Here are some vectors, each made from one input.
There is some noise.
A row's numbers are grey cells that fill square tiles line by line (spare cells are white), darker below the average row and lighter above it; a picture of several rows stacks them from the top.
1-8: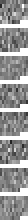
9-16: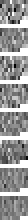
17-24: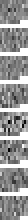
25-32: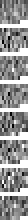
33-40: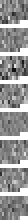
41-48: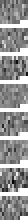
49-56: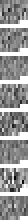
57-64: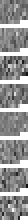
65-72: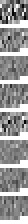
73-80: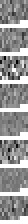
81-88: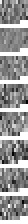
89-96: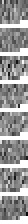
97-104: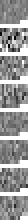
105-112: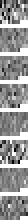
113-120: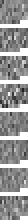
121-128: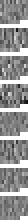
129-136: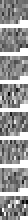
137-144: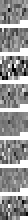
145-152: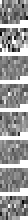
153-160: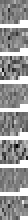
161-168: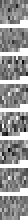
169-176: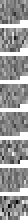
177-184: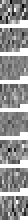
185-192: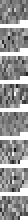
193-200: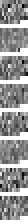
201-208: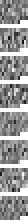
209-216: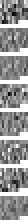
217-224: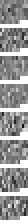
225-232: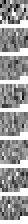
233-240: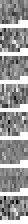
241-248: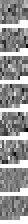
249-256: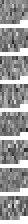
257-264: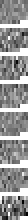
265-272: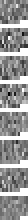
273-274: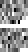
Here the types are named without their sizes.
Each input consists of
either a node of a tree and a true/false value, or a list of points on a line.
